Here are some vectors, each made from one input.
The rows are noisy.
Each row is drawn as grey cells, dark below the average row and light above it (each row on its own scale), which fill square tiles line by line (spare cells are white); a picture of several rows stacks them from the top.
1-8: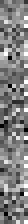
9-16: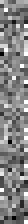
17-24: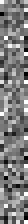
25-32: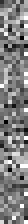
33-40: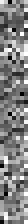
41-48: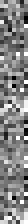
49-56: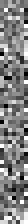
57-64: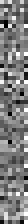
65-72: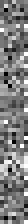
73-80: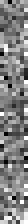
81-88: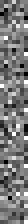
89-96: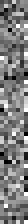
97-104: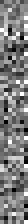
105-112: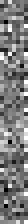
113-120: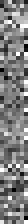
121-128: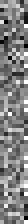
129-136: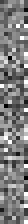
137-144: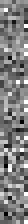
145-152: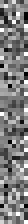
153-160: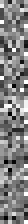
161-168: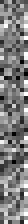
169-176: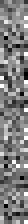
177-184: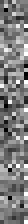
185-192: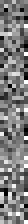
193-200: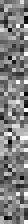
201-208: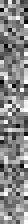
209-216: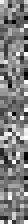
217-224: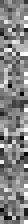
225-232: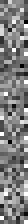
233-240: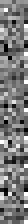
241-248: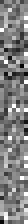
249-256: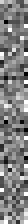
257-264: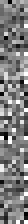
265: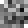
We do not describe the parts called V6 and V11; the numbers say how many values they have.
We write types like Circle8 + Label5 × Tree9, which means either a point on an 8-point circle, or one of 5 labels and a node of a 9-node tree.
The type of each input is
(Line7 + V6) × Line12 + V11.
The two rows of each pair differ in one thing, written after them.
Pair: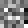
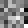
the value of V6
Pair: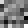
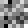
the value of V6
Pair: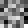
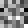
the value of V6
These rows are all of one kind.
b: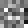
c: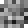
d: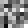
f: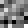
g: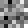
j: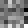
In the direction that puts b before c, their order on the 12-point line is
b, d, f, c, g, j.
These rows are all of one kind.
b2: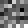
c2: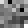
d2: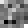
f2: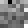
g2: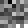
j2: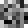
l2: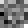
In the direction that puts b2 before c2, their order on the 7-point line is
l2, f2, g2, b2, c2, j2, d2.
